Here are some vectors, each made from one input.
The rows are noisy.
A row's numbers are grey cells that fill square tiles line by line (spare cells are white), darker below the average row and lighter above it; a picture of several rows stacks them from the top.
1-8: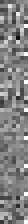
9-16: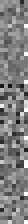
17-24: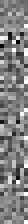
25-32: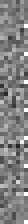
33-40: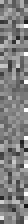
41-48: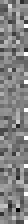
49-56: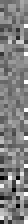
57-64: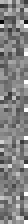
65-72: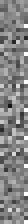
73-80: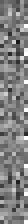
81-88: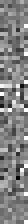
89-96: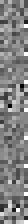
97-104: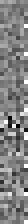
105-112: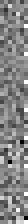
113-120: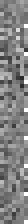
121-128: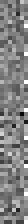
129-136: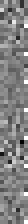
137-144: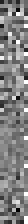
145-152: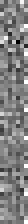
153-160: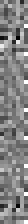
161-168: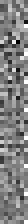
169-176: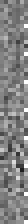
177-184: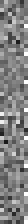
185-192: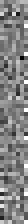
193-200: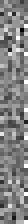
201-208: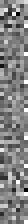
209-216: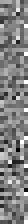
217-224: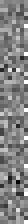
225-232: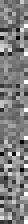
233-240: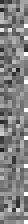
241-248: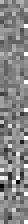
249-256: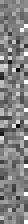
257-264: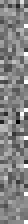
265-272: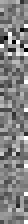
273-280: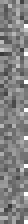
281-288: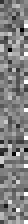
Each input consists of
either a node of a 15-node tree, or a list of up to two points on a 15-point line.
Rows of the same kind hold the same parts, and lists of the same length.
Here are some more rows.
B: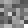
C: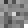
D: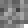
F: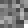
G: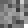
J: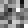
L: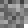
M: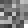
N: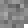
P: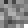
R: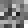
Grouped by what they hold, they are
B, G
C, P
D, F, N
J, L, M, R

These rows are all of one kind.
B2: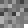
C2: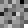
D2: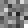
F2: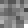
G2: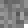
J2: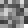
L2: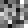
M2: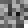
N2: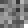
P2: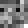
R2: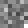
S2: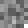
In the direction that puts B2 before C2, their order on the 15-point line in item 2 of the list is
G2, J2, L2, F2, R2, M2, B2, C2, D2, S2, N2, P2.
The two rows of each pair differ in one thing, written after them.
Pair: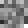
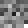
the place on the 15-point line in item 1 of the list
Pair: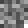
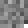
the place on the 15-point line in item 1 of the list
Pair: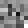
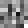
the place on the 15-point line in item 2 of the list
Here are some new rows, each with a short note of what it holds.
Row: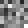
a node of a 15-node tree
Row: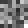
a list of two items
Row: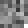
a list of one item
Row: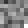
the empty list
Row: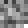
the empty list
